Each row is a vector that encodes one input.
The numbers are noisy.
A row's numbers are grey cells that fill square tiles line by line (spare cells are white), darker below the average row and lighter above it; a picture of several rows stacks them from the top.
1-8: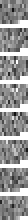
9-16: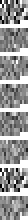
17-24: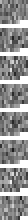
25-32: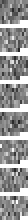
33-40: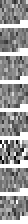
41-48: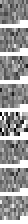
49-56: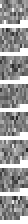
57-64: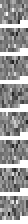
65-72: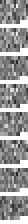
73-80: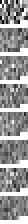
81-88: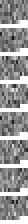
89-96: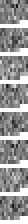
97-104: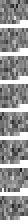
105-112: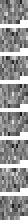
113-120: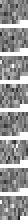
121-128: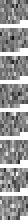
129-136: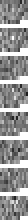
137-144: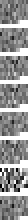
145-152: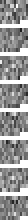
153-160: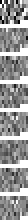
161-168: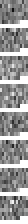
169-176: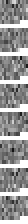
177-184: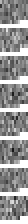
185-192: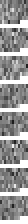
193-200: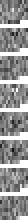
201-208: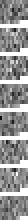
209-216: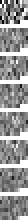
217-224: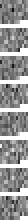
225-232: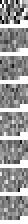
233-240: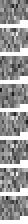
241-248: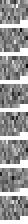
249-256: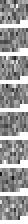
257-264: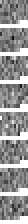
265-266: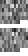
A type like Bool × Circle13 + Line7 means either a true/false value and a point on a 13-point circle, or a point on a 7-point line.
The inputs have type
List2(Line5).
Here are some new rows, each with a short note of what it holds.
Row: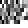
the empty list
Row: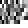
the empty list
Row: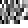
the empty list
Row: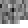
a list of one item
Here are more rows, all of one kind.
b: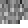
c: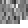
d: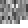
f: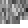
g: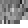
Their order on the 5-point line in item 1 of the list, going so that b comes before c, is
b, g, f, c, d.
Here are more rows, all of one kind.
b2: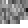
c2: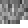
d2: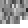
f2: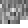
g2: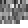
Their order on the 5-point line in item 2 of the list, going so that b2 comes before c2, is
d2, f2, b2, c2, g2.
